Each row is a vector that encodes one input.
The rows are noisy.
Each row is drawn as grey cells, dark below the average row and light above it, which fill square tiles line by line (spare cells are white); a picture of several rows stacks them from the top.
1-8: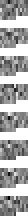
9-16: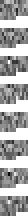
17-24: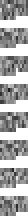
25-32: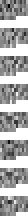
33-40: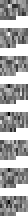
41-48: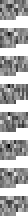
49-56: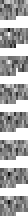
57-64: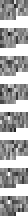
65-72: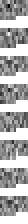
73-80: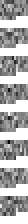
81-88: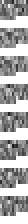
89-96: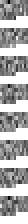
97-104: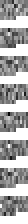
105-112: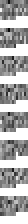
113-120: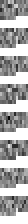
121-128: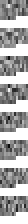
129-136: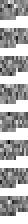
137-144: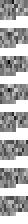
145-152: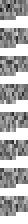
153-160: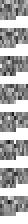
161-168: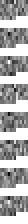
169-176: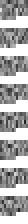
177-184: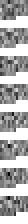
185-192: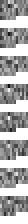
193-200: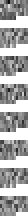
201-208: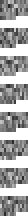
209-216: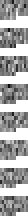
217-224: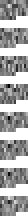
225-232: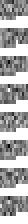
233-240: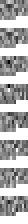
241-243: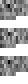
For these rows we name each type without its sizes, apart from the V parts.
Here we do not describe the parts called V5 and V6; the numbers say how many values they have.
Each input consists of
either a node of a tree and a value of V5, or a true/false value and a value of V6.
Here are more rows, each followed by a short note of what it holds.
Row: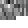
a node of a tree and a value of V5
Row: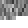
a node of a tree and a value of V5
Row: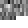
a node of a tree and a value of V5
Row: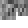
a node of a tree and a value of V5
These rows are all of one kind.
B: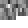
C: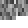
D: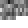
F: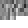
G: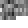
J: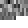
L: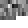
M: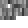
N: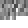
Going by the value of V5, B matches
L and M.
